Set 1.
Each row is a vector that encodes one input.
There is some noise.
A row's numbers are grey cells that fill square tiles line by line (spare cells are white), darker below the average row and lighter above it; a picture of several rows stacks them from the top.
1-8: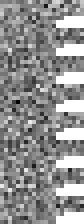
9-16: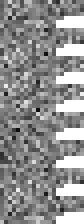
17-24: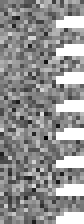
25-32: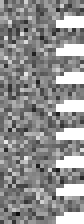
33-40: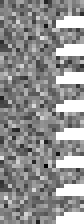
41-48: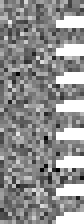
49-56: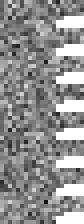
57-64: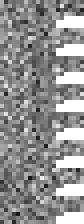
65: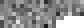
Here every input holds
one of 8 labels.
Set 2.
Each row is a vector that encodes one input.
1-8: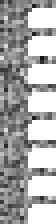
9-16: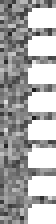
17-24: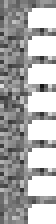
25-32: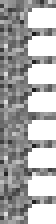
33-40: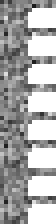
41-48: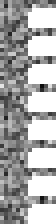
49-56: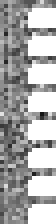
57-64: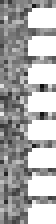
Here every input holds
a node of a 7-node tree.
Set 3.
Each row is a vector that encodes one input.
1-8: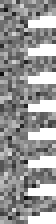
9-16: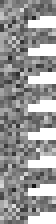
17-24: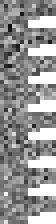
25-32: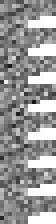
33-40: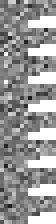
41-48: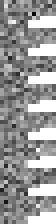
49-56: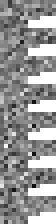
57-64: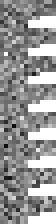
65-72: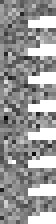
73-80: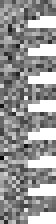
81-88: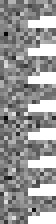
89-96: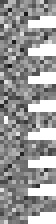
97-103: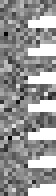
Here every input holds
a point on an 11-point circle.
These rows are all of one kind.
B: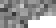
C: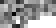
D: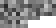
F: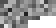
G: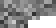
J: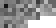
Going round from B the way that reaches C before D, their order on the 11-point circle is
B, J, C, D, F, G.
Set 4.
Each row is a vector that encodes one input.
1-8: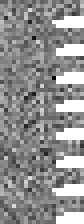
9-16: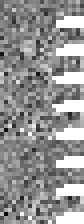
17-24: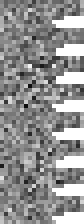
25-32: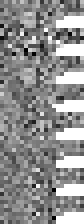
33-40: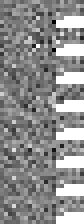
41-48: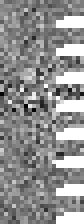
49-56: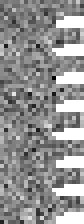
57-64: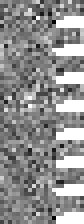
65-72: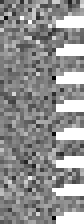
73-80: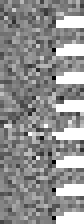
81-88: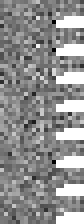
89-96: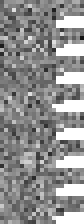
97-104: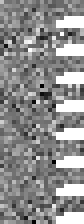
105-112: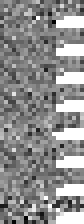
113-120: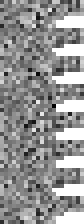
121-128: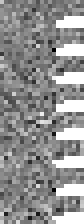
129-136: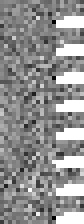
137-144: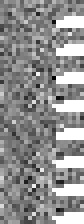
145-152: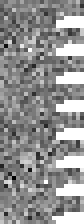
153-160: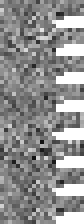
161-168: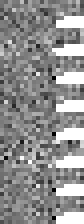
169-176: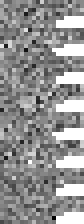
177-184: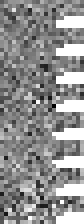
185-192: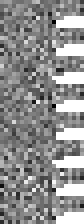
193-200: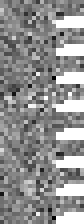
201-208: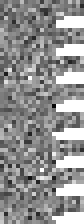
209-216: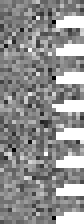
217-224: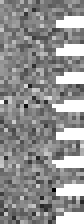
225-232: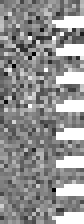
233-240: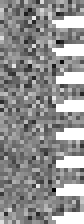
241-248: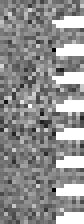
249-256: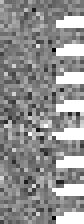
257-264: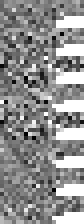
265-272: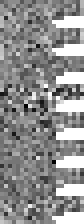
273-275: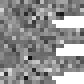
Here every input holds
either a point on an 11-point circle, or a fixed value.
